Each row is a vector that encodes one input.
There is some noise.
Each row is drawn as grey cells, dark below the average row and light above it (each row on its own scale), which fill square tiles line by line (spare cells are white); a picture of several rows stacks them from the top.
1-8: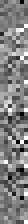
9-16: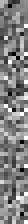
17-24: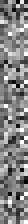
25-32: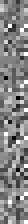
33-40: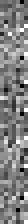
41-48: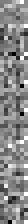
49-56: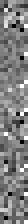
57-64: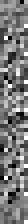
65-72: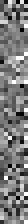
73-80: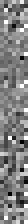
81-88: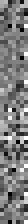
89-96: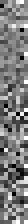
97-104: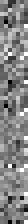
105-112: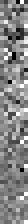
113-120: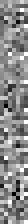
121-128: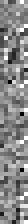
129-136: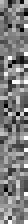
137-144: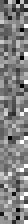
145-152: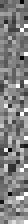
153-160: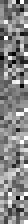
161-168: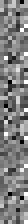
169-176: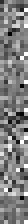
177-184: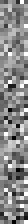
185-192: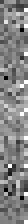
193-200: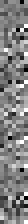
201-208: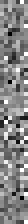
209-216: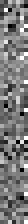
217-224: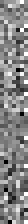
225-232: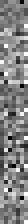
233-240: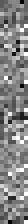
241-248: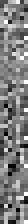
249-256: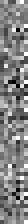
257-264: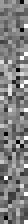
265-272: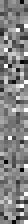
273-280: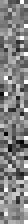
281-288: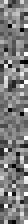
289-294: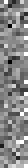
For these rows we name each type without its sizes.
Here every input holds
a label, together with either a fixed value, or three true/false values.
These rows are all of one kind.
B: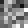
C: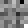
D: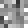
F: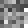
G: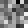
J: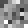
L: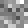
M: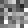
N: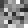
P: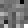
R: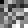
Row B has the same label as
D, F, M and R.
